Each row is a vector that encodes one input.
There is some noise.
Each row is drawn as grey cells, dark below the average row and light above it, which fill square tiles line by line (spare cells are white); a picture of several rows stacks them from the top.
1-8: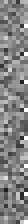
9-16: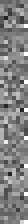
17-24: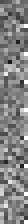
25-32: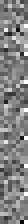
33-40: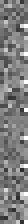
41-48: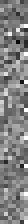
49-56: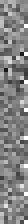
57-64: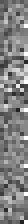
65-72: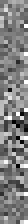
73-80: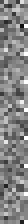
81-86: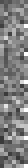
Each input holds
either a point on a 10-point circle, or a node of a 9-node tree.
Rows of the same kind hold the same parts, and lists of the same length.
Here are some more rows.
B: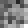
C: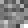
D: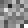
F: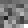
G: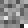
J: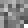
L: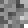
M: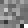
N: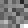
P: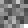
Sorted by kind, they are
B, C, F, N, P
D, G, J, L, M

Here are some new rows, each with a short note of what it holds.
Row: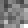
a point on a 10-point circle
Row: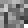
a node of a 9-node tree
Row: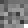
a point on a 10-point circle
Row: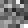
a point on a 10-point circle
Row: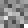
a node of a 9-node tree
